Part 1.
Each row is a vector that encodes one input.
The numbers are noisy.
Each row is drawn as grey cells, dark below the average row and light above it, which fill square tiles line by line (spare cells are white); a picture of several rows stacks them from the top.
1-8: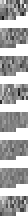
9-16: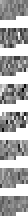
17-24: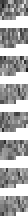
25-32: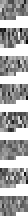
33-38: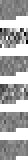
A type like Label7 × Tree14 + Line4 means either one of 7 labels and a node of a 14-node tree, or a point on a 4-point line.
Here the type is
Bool × Line4.
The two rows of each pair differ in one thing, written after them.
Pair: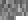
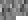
the true/false value
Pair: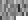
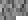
the true/false value
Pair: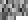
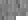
the true/false value
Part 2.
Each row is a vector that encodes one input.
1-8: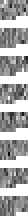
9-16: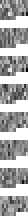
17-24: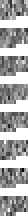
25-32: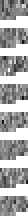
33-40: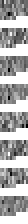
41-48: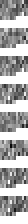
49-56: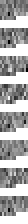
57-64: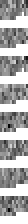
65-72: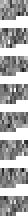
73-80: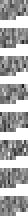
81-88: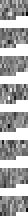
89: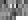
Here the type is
Line5 × (Tree10 + Unit).
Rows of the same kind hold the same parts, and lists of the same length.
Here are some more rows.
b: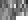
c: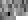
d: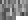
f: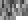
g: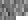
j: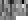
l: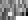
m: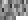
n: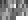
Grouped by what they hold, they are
b, n
c, d, f, g, j, l, m

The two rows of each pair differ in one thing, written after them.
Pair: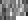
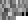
the place on the 5-point line
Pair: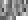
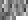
the place on the 5-point line
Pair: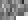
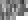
the place on the 5-point line
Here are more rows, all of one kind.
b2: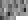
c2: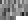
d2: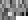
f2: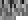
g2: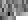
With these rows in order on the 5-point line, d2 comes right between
c2 and f2.
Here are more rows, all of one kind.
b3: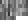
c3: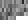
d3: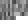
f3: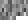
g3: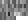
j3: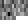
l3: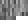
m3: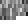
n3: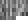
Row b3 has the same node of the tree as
l3 and n3.
